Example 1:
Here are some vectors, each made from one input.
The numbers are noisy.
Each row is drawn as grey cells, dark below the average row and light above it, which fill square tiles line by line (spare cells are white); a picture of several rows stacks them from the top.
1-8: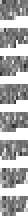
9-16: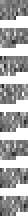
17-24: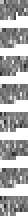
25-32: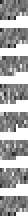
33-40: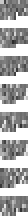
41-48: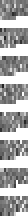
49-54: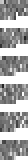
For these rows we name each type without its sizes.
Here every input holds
a label.
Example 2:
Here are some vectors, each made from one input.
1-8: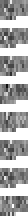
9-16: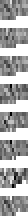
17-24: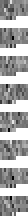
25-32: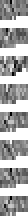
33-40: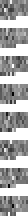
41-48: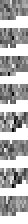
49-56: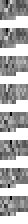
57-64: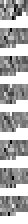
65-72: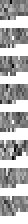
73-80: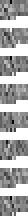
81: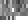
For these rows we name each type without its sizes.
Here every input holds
either a fixed value, or four true/false values.
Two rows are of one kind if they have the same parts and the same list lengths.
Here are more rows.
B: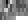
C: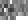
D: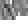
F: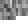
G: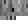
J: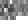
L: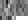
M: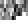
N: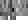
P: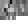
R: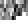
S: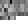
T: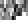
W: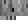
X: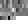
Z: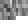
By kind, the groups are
B, C, D, F, G, J, L, N, P, S, W, X, Z
M, R, T

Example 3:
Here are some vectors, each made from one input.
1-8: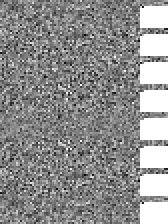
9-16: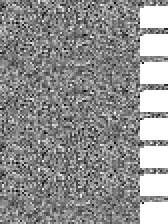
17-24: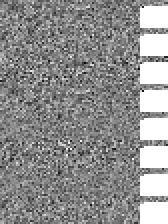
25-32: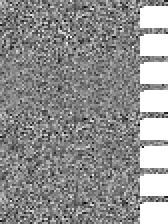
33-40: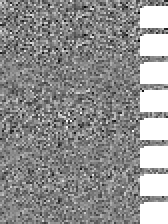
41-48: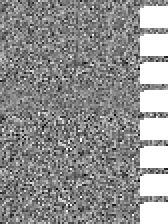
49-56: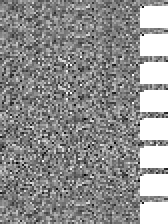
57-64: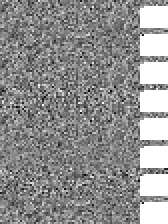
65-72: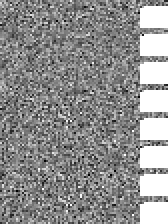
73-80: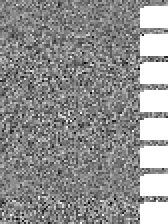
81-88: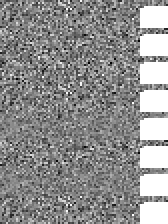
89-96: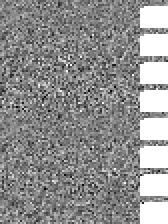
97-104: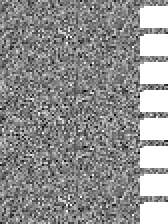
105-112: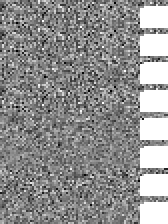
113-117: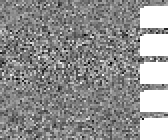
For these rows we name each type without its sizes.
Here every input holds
a node of a tree.
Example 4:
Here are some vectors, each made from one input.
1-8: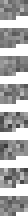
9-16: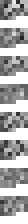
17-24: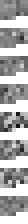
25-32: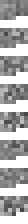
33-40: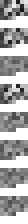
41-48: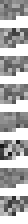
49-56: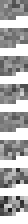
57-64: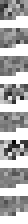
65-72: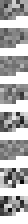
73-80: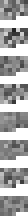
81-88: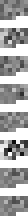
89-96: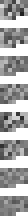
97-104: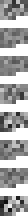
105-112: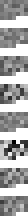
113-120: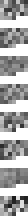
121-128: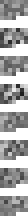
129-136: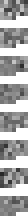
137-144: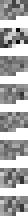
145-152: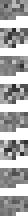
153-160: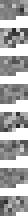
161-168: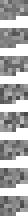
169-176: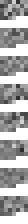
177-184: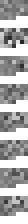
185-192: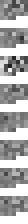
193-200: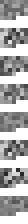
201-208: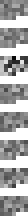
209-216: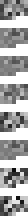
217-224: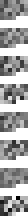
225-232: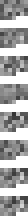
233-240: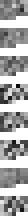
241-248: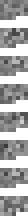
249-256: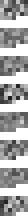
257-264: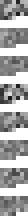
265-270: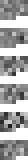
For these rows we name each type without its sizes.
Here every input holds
three true/false values.
